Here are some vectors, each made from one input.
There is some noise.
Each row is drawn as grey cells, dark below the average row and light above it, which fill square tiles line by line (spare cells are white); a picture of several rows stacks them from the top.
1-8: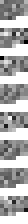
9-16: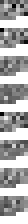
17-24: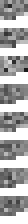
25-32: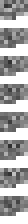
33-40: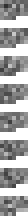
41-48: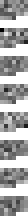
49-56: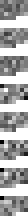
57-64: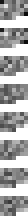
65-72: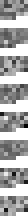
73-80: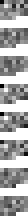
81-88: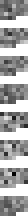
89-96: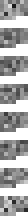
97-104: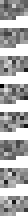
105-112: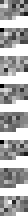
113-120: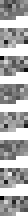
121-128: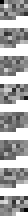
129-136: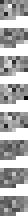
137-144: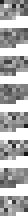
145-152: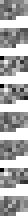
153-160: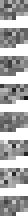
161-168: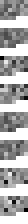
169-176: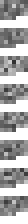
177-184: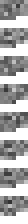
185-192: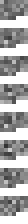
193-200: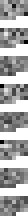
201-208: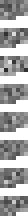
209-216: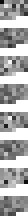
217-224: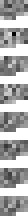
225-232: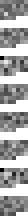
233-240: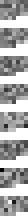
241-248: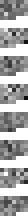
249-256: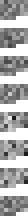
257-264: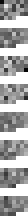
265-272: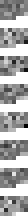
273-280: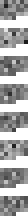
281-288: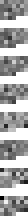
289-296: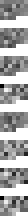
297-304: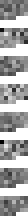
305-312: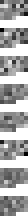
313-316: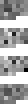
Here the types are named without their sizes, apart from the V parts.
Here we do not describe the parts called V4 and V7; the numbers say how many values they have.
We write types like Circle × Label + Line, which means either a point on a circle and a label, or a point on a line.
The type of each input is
Bool × V7 + Line × V4.
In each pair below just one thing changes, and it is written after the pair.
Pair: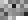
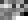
the true/false value
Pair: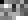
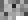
the true/false value
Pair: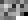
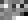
the value of V7
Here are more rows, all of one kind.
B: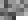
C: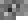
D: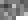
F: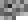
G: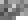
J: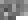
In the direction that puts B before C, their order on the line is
B, G, D, J, C, F.
